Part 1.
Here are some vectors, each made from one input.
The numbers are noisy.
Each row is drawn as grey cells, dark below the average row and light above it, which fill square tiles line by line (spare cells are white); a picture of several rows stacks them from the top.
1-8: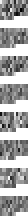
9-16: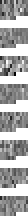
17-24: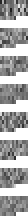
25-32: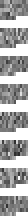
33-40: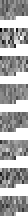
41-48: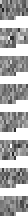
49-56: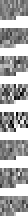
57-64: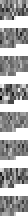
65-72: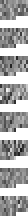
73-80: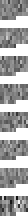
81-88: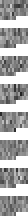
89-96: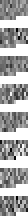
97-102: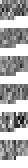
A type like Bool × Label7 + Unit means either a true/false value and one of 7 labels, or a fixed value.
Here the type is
Bool × Circle10 + Unit.
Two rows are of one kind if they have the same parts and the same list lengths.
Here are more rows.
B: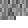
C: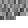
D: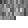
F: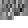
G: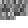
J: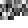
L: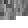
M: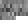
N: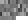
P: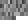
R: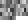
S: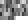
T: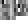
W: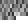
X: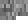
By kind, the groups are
B, C, D, F, G, L, M, N, P, T, W, X
J, R, S

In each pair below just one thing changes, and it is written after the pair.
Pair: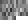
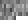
the true/false value
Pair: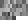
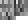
the true/false value
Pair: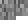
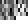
the place on the 10-point circle
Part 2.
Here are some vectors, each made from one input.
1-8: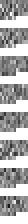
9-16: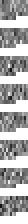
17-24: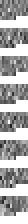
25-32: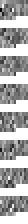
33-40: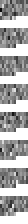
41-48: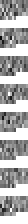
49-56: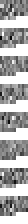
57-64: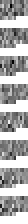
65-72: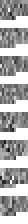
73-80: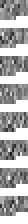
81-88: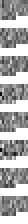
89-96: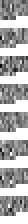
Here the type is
Bool × Bool × Bool + Tree7.
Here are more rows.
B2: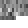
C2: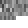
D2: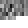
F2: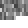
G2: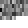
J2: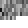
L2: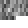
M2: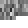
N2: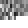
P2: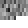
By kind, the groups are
B2, C2, F2, L2, P2
D2, G2, J2, M2, N2

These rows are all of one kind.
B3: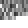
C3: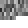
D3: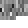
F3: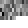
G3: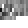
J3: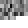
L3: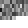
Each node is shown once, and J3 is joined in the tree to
B3 and G3.
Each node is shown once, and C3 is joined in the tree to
D3.
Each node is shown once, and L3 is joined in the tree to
F3.
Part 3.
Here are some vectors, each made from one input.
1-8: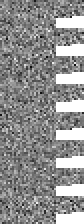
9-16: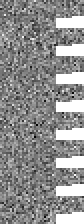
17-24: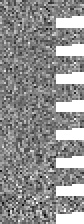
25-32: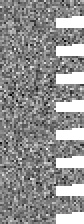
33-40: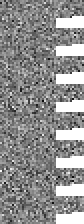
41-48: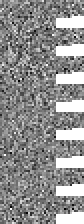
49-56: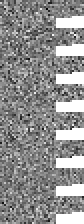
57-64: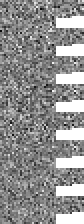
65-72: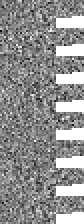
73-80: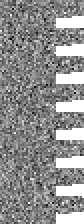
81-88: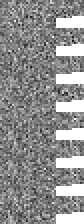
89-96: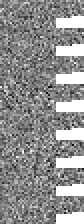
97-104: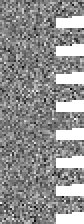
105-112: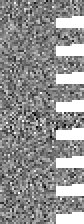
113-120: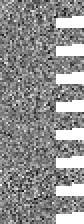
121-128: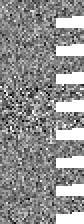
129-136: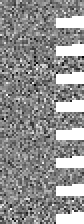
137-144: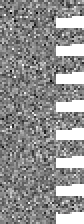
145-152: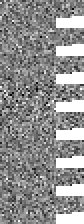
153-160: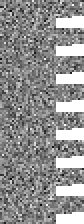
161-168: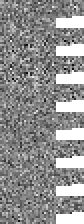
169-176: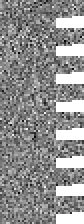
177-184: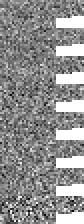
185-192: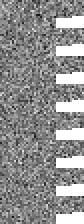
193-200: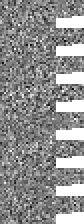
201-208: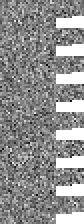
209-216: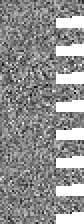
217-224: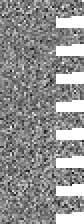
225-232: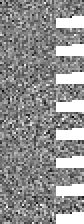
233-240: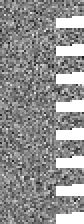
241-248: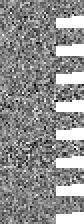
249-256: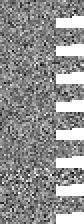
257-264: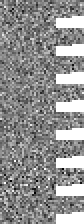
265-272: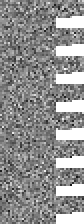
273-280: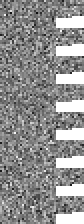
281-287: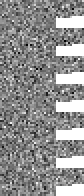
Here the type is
Bool × Bool × Bool × Bool + Line14.
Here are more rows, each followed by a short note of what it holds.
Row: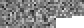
four true/false values
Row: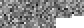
four true/false values
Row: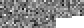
a point on a 14-point line
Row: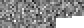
four true/false values
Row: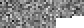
four true/false values
